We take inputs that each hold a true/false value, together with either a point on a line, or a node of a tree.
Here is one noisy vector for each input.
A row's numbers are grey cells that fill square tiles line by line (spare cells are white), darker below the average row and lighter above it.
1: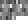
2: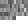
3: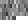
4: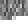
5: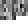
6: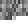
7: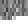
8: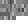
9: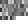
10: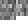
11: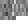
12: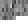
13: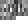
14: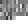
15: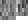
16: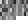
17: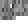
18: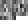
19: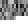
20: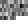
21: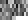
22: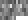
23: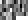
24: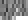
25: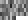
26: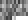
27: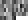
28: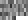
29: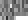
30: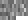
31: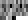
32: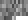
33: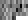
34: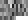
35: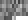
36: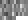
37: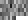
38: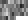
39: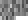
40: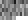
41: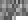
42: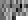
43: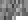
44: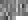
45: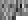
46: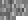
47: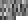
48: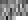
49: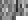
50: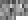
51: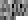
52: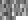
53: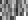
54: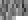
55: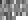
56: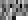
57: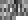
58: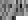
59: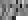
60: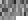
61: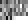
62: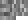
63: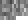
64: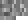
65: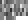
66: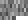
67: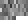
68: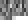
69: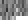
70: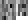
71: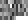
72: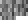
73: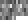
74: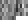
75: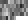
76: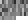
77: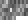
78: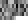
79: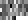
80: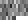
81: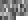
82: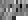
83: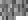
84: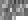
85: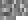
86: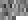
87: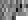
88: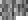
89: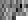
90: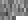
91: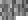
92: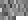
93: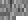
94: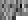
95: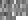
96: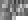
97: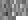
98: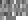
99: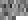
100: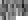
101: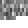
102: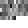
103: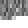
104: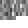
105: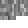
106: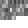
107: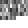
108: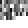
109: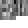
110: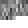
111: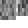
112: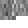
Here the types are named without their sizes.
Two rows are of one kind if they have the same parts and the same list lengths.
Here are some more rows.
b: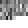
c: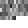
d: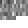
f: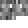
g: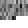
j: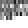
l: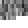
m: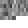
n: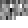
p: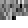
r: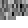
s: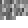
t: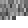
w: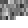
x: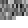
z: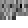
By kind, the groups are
b, f, j, l, n, r, w, x
c, d, g, m, p, s, t, z

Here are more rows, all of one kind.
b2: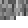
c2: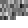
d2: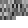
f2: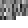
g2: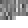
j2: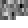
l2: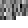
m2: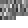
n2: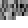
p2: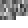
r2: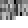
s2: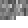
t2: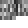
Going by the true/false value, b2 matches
g2 and s2.
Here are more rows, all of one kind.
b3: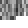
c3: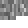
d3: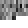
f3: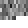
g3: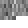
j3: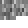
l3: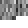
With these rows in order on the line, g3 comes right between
b3 and j3.
